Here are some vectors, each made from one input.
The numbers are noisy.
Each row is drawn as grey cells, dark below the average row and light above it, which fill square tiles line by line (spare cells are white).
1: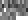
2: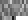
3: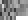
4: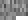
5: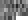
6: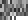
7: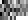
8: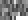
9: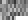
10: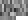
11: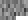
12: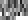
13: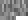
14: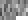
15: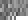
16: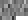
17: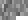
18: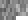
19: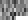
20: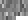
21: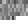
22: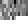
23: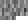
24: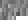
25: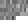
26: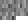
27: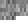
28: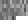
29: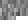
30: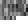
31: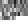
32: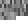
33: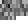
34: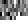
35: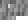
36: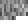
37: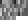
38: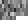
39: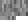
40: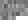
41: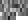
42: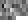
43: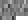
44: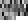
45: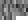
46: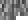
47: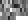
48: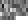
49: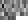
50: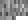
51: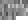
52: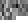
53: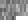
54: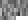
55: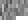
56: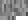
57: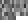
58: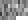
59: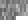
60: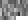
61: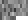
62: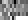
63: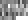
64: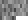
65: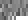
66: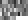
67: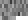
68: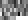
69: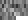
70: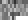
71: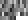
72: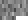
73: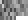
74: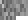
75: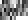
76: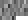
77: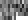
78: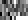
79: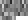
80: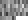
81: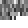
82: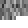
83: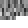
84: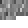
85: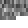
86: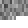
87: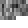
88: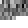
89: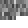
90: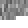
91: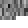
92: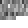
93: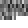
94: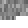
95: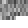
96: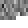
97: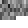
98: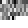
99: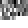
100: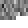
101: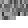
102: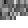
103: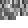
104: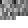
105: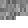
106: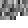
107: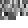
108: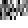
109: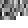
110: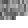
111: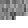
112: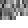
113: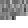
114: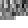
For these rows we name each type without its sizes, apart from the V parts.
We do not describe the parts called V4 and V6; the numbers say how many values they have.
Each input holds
either a value of V4 and a value of V6, or a list of points on a line.
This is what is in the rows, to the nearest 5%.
About 30% of them hold a value of V4 and a value of V6. The rest are lists of points on a line.
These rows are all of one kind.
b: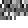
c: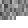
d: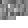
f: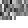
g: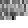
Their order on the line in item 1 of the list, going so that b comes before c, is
g, b, f, c, d.
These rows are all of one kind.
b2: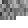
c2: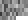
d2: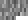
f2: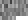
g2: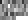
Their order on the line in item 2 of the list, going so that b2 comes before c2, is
f2, b2, g2, c2, d2.
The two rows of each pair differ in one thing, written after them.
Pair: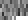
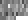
the place on the line in item 2 of the list
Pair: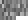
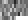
the place on the line in item 1 of the list
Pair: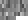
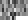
the place on the line in item 1 of the list
